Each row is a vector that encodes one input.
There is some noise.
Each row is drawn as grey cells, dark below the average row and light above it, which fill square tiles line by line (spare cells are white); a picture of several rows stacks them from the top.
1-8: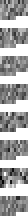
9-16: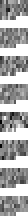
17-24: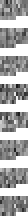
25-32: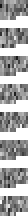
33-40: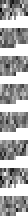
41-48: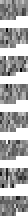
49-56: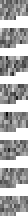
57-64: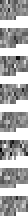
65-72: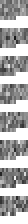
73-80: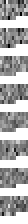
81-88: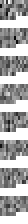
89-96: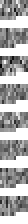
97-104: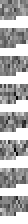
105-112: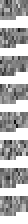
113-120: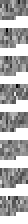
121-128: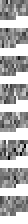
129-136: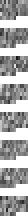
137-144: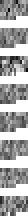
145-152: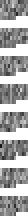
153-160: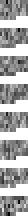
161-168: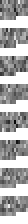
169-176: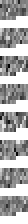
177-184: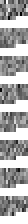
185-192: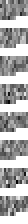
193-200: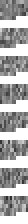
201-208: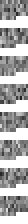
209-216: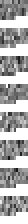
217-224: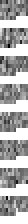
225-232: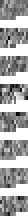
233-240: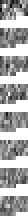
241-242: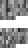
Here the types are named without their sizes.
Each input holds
a list of points on a line.
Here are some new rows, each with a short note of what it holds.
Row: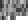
a list of two items
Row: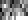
the empty list
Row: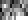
the empty list
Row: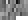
a list of two items
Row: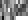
a list of two items
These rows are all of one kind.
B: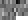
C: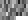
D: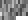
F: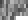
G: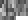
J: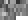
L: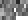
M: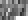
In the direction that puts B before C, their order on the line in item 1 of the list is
M, L, B, J, F, G, D, C.
